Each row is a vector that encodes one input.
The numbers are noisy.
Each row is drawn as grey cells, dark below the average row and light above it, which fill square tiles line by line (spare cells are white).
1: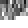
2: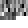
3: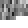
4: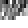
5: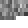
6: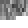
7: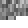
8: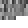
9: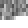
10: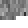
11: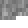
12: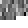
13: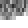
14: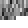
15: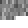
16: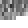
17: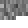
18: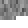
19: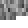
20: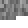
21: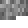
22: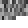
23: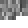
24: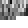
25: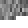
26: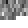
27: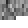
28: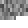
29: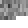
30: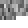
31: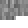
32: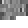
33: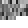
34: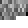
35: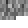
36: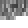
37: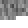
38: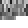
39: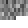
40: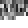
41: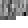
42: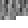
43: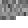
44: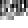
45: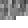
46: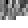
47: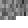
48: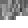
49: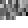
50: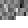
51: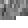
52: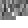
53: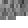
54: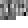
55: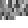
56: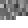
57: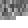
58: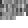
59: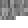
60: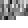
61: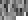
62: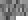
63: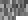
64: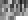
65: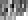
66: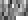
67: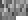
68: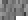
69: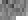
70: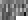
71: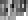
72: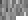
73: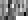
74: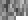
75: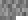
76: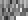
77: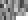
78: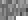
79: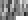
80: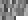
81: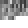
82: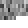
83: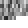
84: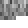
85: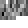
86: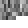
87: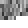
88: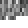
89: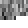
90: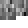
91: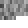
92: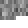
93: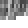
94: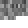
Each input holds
a point on a 13-point line and a true/false value.
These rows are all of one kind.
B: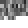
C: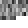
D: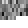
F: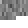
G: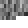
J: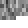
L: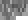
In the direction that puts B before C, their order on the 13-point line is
G, L, B, F, C, J, D.
